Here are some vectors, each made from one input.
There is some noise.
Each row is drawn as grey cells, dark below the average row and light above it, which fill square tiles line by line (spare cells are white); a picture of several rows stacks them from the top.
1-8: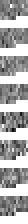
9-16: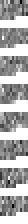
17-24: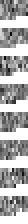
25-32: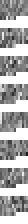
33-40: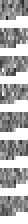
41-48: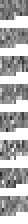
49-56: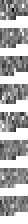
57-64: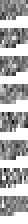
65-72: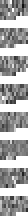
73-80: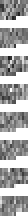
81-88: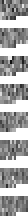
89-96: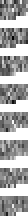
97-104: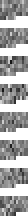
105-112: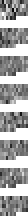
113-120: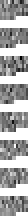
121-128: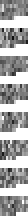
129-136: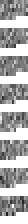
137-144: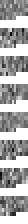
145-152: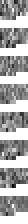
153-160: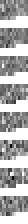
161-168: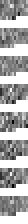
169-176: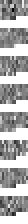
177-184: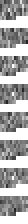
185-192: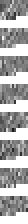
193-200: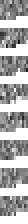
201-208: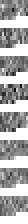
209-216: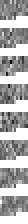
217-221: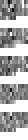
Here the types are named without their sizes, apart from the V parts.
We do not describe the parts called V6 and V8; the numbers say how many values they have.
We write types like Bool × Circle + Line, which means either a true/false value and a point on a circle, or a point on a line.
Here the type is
(Bool × V8 + Unit) × (Circle + Line × V6).
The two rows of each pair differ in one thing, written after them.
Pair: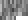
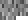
the place on the circle
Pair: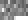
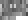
the true/false value
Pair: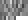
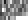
the true/false value
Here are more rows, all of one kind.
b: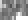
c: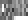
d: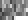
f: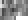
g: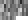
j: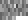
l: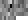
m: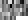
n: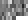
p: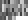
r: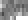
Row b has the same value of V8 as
d, m and p.
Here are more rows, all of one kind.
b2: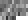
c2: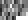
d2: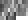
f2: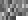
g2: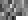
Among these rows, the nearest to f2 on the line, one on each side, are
b2 and g2.
